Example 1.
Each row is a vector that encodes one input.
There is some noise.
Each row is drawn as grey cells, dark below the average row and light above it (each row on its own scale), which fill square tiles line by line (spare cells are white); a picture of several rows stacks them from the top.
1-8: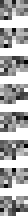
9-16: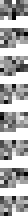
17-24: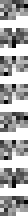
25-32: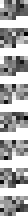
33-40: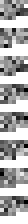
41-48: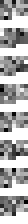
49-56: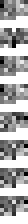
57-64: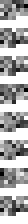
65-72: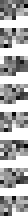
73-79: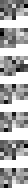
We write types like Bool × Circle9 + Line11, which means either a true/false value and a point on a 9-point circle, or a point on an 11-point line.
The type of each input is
Bool × Bool × Bool.
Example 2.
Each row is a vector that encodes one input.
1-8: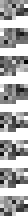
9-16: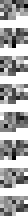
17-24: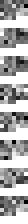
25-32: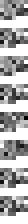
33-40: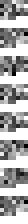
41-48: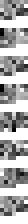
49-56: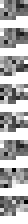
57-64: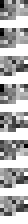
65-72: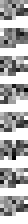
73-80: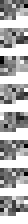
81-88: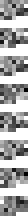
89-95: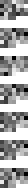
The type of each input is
Bool × Bool × Bool.
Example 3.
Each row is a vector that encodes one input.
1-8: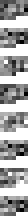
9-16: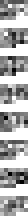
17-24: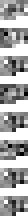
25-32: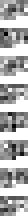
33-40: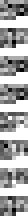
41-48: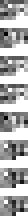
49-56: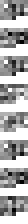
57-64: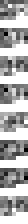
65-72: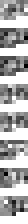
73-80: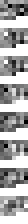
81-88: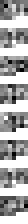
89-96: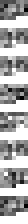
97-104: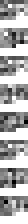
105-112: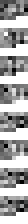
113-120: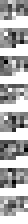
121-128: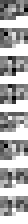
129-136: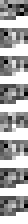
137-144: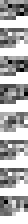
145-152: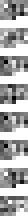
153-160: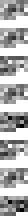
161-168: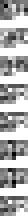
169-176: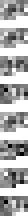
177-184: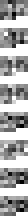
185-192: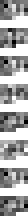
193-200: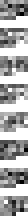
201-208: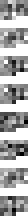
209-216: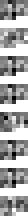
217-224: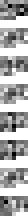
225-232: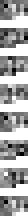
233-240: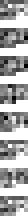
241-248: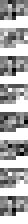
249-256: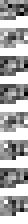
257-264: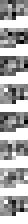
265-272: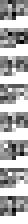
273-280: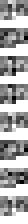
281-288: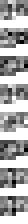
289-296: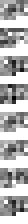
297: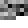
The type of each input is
Bool × Bool × Bool.
